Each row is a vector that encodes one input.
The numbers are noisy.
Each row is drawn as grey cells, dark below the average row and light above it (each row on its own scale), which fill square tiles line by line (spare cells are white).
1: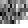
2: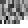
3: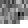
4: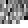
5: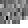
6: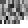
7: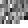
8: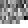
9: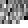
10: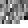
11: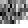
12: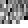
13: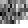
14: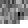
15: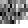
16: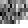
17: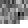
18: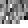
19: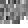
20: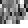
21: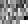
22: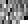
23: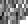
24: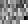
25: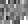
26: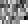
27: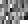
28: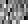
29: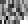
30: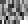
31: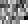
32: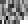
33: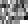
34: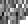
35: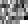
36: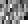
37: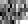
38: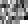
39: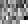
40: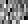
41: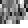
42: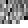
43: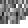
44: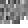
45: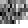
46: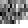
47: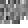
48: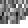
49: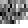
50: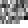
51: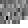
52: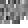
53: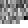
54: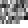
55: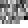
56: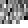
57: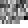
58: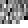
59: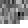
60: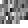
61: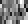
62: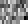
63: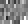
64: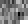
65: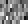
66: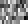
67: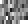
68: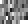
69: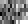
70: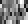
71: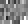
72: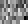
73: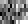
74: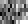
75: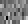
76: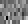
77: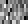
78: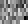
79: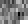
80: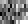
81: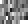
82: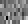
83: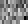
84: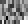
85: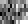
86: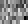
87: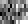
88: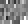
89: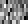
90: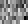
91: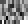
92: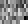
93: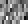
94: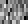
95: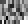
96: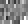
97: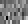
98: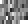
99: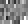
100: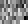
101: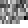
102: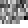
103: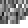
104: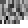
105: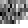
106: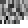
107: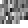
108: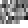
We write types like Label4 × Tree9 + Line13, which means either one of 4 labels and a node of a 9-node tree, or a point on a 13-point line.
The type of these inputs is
Bool × Line4 + Label7.
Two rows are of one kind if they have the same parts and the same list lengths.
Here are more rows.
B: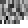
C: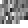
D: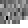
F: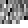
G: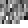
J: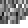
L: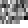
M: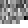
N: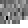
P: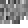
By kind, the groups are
B, D, J, N, P
C, F, G, L, M

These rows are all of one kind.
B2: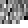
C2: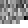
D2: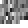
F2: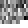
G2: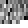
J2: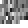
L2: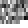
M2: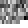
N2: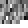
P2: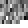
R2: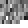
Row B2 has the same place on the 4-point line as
C2, F2 and G2.
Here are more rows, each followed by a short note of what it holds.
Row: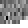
one of 7 labels
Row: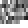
a point on a 4-point line and a true/false value
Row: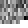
a point on a 4-point line and a true/false value
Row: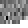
one of 7 labels
